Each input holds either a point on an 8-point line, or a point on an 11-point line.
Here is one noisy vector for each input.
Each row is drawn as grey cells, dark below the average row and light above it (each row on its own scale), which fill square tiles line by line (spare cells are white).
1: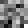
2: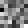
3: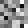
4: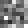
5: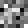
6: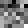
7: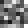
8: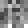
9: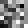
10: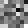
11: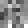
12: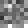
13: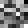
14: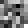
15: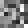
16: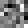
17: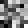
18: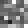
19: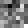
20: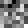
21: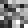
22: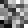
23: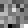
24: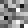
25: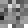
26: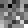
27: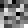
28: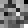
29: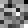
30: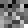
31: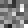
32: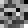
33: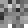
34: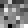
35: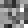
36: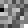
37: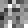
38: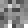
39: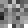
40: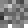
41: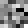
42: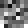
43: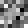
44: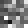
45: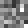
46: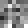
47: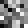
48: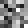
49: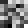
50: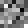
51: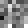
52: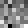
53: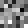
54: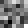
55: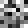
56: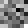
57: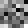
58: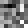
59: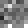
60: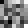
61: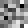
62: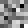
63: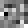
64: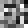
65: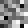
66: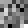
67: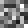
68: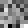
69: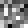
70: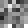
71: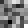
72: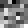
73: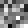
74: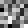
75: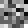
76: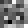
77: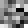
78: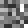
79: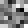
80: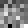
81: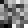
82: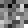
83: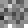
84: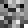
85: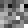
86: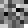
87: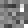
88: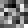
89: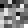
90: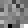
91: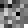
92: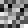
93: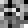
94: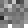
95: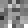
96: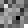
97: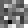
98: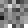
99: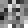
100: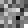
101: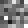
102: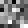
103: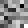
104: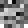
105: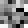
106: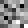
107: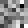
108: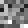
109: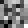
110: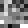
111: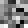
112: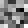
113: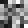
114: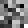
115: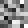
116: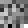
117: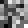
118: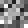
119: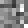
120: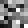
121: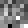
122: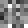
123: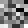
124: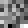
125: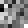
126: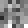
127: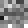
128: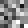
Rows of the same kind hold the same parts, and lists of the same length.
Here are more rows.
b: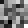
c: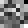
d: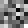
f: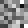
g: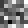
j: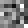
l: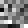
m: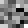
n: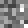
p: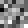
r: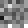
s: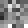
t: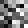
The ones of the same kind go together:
b, f, g, r, s, t
c, d, j, l, m, n, p

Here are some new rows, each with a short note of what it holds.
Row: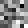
a point on an 8-point line
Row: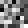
a point on an 11-point line
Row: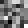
a point on an 8-point line
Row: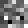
a point on an 8-point line
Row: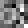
a point on an 11-point line
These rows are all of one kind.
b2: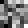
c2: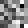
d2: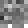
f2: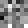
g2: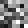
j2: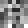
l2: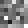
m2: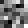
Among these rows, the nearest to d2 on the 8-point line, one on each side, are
f2 and l2.
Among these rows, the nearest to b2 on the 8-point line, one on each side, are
g2 and m2.
